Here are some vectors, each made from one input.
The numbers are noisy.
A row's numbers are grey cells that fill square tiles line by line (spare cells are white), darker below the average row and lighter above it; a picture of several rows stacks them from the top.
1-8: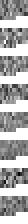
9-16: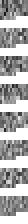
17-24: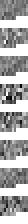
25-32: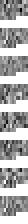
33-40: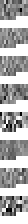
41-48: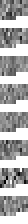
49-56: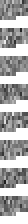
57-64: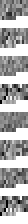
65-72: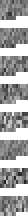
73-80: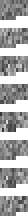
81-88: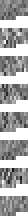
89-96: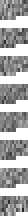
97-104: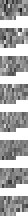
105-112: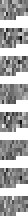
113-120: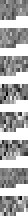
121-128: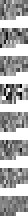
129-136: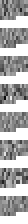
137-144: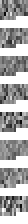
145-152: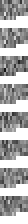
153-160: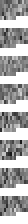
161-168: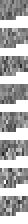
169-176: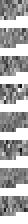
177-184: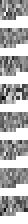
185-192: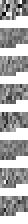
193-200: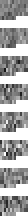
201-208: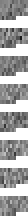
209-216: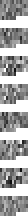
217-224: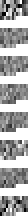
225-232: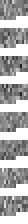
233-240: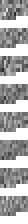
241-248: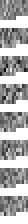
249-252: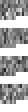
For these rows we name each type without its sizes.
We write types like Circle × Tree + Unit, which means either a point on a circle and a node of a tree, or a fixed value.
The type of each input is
Line.
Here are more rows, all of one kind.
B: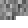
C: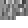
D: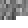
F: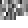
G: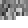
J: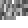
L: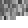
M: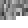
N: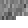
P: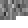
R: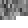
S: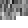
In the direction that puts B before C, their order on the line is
S, R, P, N, D, B, C, F, J, M, L, G.
